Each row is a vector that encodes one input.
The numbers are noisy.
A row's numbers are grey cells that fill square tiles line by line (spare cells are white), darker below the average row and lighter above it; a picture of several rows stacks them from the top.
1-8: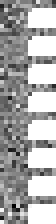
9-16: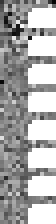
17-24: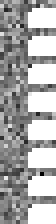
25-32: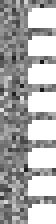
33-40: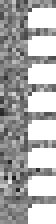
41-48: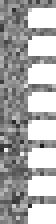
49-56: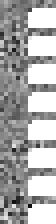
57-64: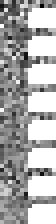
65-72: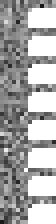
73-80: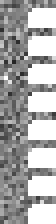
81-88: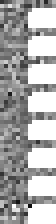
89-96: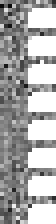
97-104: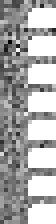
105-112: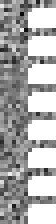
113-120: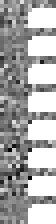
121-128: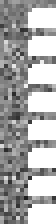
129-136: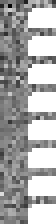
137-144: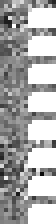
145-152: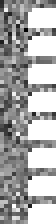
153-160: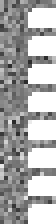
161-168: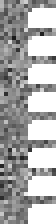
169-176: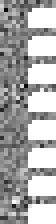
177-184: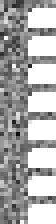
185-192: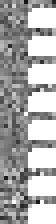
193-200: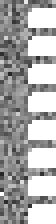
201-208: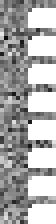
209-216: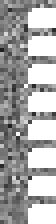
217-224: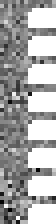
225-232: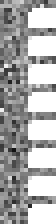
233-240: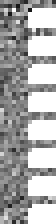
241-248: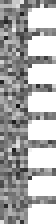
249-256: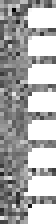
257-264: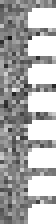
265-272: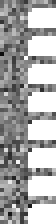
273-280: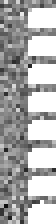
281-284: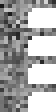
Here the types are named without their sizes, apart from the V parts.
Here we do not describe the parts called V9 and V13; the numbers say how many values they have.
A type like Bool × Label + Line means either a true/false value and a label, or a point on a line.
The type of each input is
Bool × (Line + V9) + V13.
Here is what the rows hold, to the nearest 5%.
About 65% of them hold a true/false value, together with either a point on a line, or a value of V9. The rest hold a value of V13.
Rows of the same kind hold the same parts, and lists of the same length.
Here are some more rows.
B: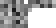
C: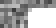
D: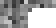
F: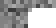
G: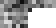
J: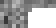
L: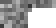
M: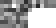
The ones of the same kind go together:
B, D
C, J, L
F, G, M

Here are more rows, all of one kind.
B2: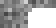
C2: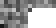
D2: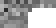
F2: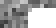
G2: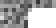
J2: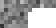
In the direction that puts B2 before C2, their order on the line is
D2, G2, J2, B2, C2, F2.
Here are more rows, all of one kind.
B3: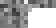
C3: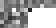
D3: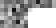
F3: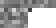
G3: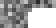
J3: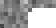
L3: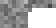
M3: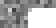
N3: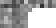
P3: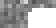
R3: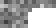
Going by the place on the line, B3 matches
C3, F3, L3 and N3.
